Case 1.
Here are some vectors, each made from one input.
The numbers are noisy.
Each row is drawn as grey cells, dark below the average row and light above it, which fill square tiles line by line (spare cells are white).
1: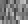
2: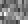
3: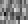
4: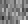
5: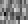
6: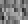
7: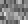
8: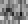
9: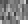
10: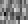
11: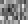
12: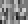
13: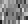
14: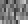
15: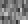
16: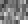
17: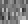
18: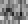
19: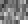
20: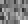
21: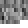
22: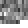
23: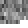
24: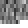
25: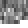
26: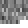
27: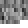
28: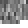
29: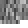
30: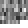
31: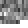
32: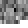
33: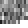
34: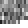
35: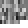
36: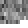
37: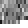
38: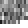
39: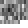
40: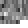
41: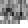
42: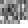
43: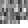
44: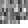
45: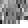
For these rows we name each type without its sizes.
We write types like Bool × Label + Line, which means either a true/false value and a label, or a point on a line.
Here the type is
Line × Line + Tree.
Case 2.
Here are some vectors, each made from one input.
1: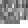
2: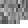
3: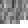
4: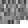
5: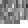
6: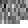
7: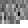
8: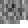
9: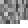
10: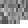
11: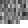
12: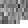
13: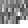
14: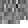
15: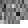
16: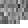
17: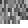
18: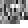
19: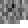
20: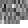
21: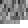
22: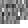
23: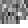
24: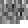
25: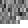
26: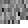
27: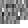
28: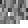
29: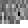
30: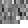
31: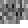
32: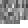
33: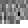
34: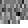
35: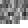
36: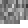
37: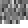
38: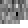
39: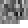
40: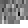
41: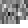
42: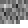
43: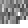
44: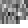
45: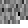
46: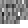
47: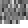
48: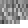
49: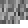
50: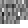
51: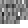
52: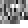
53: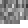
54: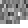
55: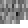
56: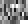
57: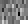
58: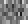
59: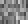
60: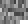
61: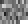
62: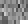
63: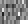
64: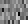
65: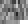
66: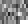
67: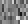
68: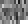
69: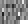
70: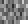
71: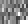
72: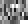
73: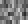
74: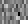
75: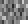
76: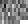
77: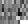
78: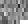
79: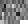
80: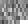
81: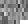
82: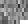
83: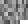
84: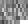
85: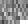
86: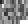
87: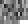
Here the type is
List2(Circle10).
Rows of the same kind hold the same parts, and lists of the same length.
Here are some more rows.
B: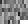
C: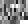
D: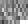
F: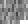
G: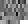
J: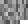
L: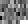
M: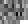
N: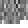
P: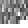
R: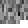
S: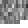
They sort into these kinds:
B, F, G, L, M, N, R
C
D, J, P, S

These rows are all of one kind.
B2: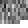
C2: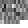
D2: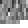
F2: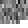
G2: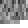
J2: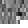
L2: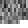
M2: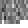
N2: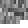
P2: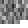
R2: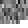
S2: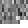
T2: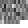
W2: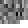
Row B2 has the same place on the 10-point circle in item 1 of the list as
C2, M2 and T2.
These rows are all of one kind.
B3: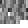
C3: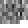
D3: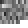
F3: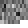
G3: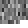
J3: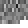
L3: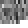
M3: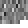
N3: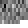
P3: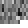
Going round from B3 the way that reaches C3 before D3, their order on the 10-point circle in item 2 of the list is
B3, N3, L3, F3, P3, C3, M3, J3, G3, D3.
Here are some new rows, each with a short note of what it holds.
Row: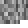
a list of one item
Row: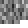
a list of two items
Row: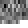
a list of two items
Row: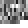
the empty list
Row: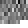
a list of two items
